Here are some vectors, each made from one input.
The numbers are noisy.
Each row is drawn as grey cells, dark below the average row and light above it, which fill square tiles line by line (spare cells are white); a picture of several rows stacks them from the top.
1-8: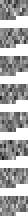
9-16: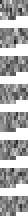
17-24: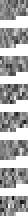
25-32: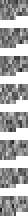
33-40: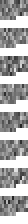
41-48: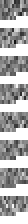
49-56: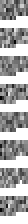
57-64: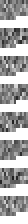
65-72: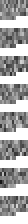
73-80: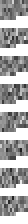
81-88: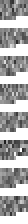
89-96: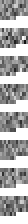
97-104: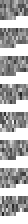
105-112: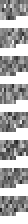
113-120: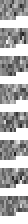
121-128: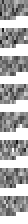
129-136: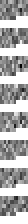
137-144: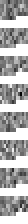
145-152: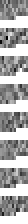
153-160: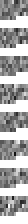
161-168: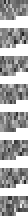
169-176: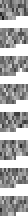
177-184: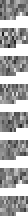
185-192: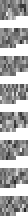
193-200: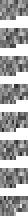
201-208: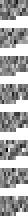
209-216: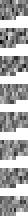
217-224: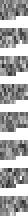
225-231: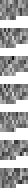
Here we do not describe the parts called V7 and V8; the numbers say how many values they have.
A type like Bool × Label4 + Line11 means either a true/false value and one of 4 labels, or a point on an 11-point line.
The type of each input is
Bool × Bool × Bool × Bool + Tree9 × Tree9 + Unit + V7 × V8.
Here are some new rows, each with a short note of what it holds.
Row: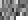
a value of V7 and a value of V8
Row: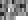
a fixed value
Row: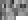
a node of each of two 9-node trees
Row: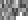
a value of V7 and a value of V8
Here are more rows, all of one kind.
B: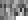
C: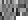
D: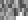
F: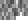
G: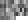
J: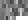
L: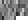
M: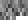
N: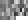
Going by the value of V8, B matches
D and L.
